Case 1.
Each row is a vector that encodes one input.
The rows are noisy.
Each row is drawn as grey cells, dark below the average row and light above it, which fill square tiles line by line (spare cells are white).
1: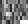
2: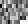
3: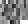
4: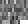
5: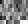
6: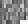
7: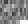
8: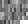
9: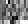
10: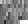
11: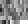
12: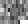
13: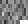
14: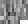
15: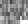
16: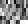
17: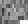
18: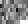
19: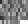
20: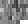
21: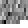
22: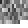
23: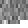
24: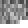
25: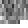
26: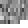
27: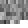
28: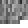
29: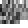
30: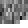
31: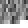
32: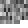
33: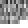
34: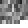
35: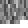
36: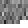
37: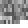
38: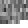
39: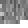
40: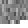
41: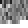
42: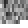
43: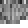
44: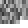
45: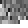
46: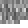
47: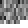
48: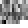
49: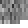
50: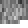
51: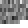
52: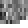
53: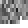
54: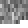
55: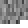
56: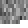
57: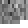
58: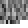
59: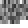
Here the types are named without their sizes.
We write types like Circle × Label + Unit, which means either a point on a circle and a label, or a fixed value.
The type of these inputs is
(Bool × Bool × Bool × Bool + Unit) × Label.
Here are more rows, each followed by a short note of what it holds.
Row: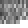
a label
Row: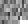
a label
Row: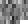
a label and four true/false values
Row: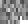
a label
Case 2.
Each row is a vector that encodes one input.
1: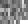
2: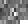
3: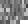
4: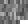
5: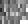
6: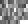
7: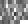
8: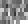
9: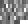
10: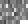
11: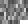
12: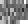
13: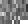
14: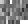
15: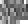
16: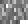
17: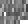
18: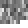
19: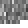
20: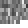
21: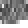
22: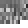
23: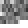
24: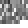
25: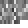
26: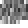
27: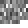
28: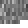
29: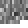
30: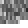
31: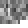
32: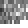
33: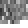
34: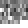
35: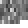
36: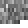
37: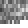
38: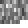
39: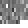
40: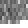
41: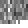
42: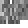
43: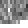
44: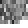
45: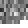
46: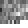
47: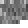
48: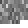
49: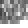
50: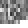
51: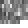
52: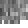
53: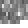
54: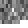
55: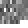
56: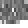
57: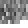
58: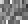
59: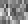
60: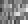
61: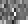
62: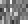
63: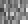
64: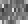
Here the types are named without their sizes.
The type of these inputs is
Bool × Bool × Bool × Bool + Line.
